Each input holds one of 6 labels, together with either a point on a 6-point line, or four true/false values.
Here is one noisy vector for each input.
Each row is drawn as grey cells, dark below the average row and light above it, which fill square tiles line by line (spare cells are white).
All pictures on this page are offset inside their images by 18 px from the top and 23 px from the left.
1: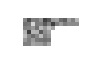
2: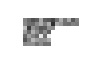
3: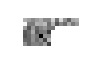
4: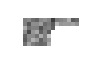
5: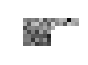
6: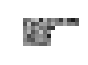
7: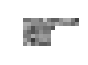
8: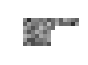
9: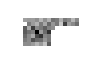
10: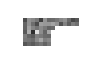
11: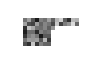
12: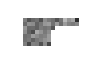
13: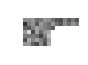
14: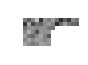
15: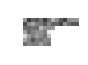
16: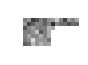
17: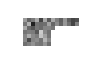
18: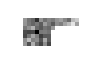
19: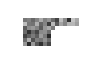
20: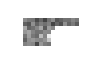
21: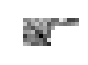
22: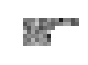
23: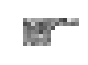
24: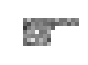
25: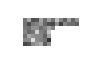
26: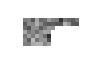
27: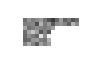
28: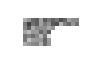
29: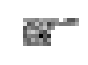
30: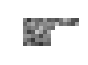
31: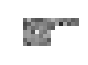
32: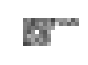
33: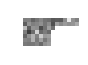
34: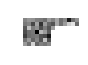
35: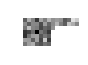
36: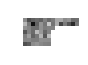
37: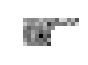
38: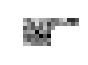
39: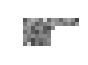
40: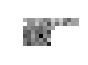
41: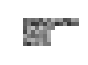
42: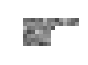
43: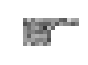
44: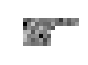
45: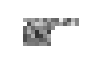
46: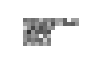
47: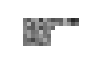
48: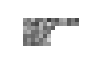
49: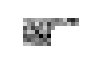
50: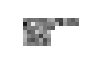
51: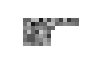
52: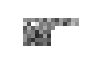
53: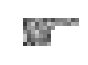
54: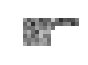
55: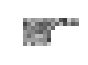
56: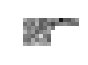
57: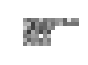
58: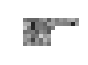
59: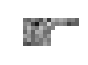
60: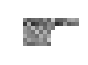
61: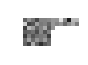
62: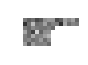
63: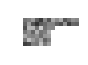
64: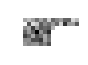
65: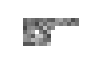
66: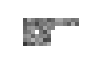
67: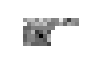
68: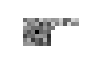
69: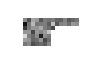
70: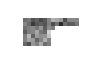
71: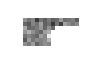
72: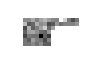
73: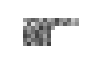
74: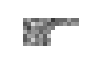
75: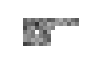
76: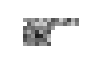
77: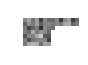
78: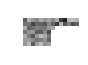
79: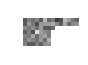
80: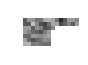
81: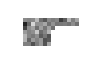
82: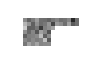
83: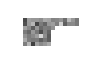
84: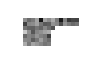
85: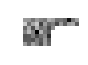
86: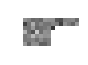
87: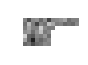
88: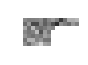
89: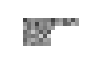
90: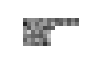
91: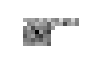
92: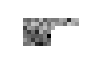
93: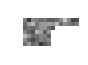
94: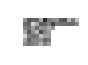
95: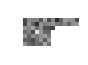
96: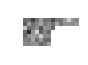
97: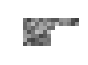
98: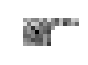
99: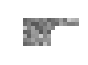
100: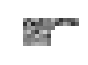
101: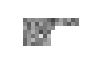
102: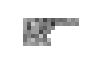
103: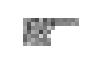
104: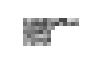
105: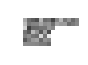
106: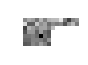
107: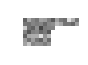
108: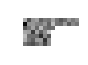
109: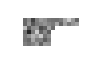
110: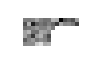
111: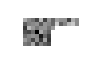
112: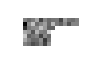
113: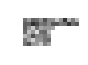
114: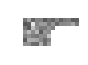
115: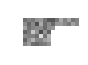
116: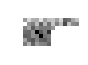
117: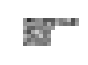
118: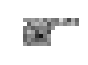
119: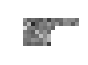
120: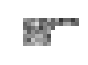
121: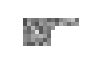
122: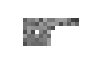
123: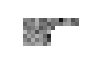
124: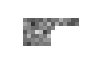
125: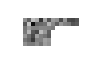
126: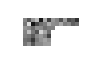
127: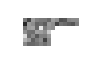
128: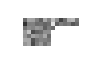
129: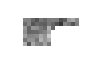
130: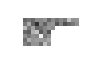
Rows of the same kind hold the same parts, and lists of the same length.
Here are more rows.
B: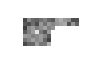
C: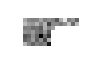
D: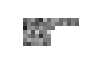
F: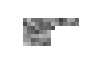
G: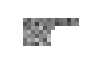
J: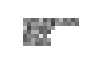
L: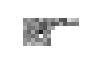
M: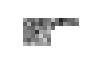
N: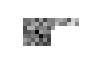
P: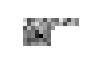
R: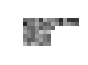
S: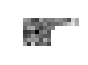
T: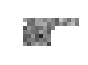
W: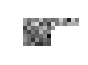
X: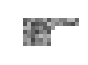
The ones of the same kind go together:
B, D, F, G, J, L, M, R, X
C, N, P, S, T, W

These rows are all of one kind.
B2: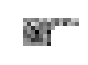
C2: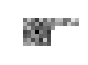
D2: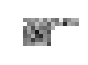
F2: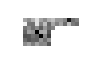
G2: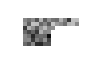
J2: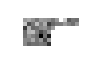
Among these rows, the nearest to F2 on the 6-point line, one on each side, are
D2 and J2.
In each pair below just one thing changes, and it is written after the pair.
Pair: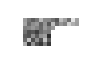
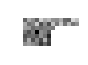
the label
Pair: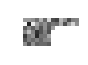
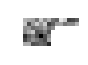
the place on the 6-point line
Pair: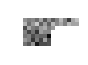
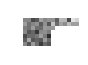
the label
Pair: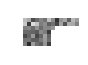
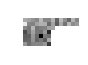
the place on the 6-point line
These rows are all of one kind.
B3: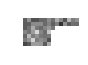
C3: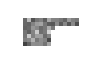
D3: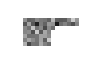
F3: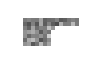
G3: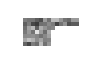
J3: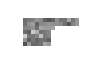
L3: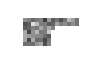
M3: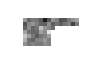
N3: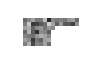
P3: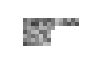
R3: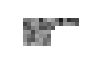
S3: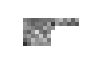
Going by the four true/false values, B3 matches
C3 and L3.
